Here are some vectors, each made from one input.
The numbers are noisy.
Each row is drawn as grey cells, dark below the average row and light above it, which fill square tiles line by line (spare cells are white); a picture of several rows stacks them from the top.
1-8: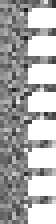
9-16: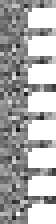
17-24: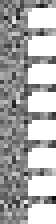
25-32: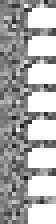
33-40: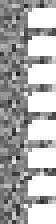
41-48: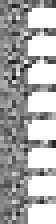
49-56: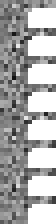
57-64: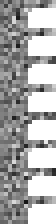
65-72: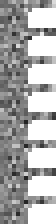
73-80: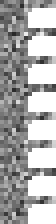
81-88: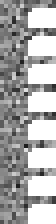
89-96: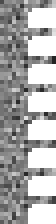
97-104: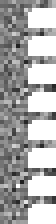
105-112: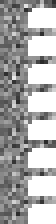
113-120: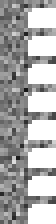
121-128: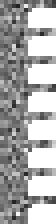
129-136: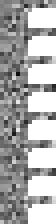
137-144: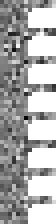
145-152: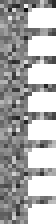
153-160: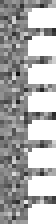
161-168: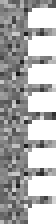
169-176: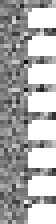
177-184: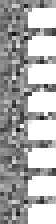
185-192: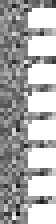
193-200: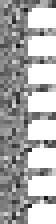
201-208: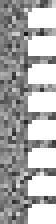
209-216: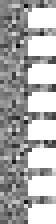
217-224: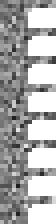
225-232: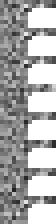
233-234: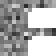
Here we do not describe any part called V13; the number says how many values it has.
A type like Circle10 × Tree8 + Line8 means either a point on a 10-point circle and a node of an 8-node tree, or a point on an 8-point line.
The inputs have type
Bool × (Circle18 + V13).
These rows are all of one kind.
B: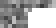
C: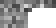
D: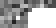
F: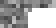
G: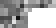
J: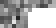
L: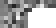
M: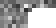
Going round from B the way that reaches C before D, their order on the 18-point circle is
B, F, L, G, J, C, M, D.
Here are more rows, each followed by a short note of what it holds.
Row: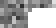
a point on an 18-point circle and a true/false value
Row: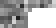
a point on an 18-point circle and a true/false value
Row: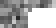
a point on an 18-point circle and a true/false value
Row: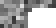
a true/false value and a value of V13
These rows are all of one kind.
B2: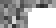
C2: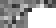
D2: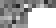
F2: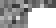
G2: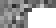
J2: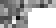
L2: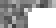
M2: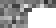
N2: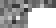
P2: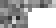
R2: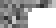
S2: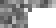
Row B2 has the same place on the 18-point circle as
F2, L2 and N2.
